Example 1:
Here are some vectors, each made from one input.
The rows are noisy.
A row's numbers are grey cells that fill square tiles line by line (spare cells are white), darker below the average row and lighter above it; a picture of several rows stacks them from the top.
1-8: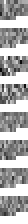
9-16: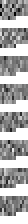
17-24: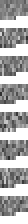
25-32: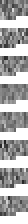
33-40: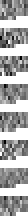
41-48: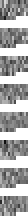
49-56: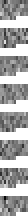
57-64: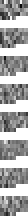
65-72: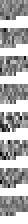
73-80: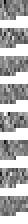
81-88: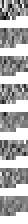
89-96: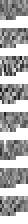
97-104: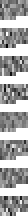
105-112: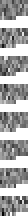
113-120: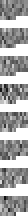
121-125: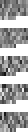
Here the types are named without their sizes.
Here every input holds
either a point on a line, or a node of a tree.
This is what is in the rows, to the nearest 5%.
About 45% of them hold a point on a line. The rest hold a node of a tree.
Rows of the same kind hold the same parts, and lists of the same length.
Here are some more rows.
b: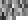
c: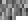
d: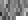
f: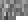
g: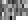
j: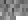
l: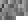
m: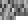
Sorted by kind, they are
b, j
c, d, f, g, l, m

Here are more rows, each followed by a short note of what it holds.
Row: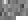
a node of a tree
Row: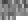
a point on a line
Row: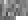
a node of a tree
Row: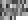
a point on a line
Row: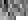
a point on a line
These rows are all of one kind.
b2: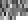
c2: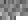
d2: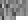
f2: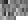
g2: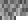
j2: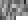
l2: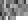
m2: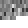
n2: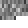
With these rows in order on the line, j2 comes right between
d2 and n2.
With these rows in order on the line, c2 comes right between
g2 and m2.
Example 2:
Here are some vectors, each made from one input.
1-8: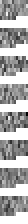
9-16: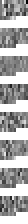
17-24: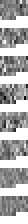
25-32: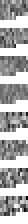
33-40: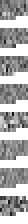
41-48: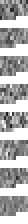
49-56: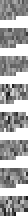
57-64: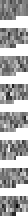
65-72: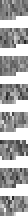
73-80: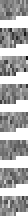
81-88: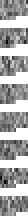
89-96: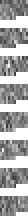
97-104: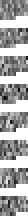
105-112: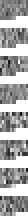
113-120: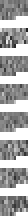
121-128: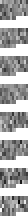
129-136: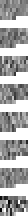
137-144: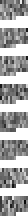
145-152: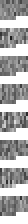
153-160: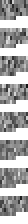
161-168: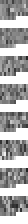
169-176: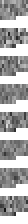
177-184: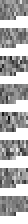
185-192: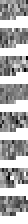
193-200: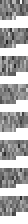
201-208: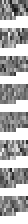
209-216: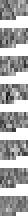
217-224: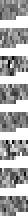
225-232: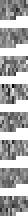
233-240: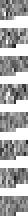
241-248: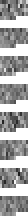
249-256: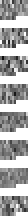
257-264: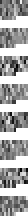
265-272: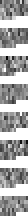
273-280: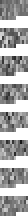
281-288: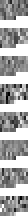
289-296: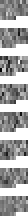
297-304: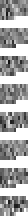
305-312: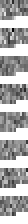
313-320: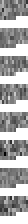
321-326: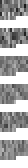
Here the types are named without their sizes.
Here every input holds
a point on a line and a true/false value.
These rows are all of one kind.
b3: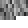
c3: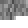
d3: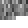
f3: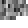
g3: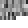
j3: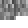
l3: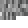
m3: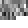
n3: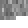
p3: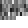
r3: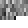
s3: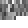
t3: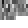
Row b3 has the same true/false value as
g3 and l3.
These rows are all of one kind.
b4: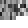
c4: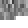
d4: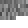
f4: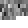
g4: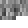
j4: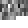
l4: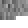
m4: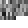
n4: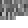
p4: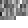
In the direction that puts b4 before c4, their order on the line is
f4, j4, g4, n4, d4, p4, l4, m4, b4, c4.
